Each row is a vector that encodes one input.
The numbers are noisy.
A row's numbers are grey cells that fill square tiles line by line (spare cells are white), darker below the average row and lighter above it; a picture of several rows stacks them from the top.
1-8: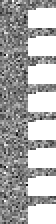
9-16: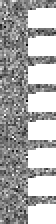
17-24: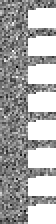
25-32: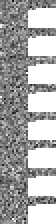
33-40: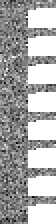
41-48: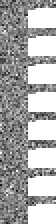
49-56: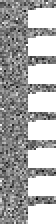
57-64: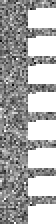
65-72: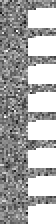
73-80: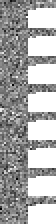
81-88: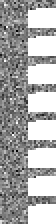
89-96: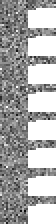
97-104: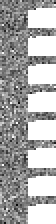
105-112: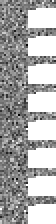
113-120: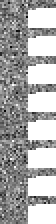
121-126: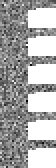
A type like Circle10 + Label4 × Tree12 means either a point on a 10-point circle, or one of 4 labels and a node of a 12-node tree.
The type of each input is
(Bool × Bool × Bool + Label8) × Label4.
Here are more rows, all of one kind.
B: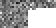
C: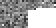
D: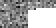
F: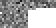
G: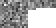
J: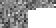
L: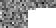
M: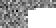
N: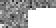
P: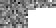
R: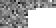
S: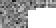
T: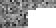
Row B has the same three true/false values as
P, R and T.
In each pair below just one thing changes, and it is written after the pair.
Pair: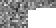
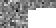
one of the three true/false values
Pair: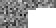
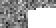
one of the three true/false values
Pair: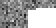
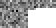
the label
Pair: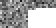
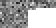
one of the three true/false values
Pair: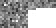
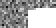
the label
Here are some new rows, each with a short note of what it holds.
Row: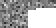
one of 4 labels and three true/false values
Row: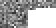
one of 4 labels and one of 8 labels
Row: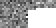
one of 4 labels and three true/false values
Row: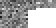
one of 4 labels and three true/false values
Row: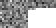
one of 4 labels and three true/false values
